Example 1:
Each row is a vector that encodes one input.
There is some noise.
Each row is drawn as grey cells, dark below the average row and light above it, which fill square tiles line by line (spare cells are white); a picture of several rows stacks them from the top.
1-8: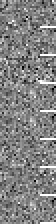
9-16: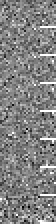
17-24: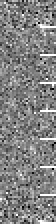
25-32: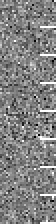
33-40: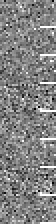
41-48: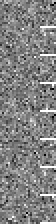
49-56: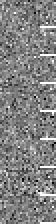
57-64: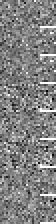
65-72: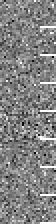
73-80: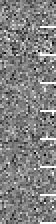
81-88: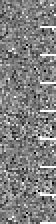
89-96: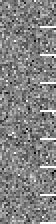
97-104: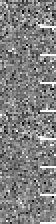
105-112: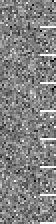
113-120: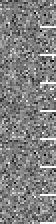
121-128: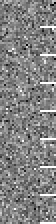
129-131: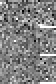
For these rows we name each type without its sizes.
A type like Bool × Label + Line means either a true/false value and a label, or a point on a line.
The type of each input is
Line + Tree.
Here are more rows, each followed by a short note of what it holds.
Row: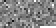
a node of a tree
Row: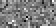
a node of a tree
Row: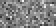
a node of a tree
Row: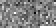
a node of a tree
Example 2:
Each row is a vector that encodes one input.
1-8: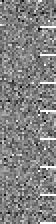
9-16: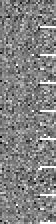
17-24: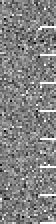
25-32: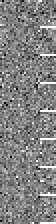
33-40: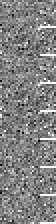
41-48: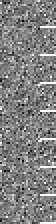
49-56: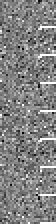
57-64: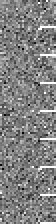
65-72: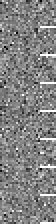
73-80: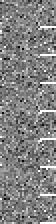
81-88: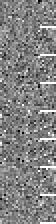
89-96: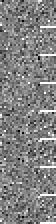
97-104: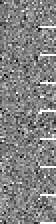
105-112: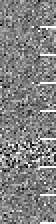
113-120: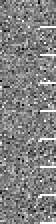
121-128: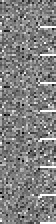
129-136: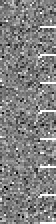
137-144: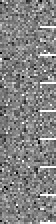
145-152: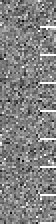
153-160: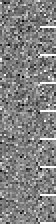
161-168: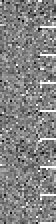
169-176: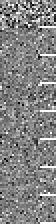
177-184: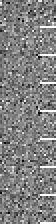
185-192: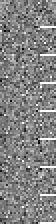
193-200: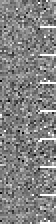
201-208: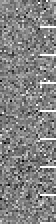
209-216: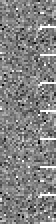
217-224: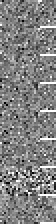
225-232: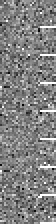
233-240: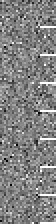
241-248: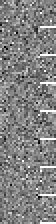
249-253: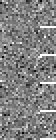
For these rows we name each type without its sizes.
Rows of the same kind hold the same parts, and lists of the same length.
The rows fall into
3 kinds.
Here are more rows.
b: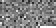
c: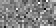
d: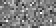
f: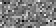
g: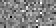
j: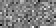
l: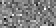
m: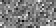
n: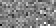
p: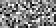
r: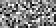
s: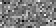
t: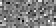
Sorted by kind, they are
b, c, d, g, j, l, n
f, m, s, t
p, r

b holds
a node of a tree.
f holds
a point on a circle.
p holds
a fixed value.
